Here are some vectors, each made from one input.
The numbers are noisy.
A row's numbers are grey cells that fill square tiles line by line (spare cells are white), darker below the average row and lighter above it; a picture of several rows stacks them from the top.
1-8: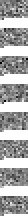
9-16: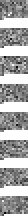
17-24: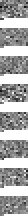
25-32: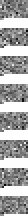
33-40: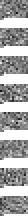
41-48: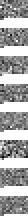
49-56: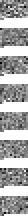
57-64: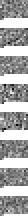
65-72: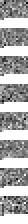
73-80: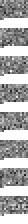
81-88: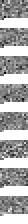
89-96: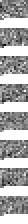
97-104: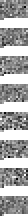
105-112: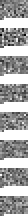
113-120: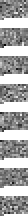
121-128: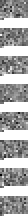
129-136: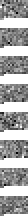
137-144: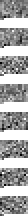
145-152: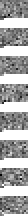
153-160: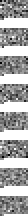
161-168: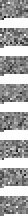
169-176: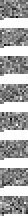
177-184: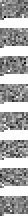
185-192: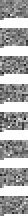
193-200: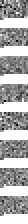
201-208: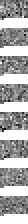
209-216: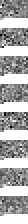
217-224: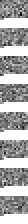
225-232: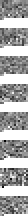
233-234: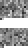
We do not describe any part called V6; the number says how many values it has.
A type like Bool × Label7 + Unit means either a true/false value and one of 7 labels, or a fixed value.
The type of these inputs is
(Bool × Bool × Bool × Bool + V6) × Tree9 + Label5 × Label5 × Label5.
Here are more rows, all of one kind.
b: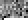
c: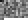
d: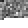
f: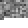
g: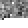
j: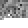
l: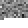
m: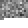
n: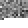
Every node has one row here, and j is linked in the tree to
l.
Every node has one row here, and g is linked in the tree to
b and m.
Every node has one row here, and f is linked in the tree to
c, l and m.
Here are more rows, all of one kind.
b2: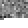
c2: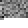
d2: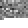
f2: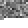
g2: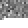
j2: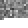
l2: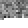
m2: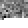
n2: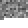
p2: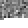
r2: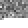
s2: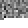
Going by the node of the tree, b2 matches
l2, m2 and p2.
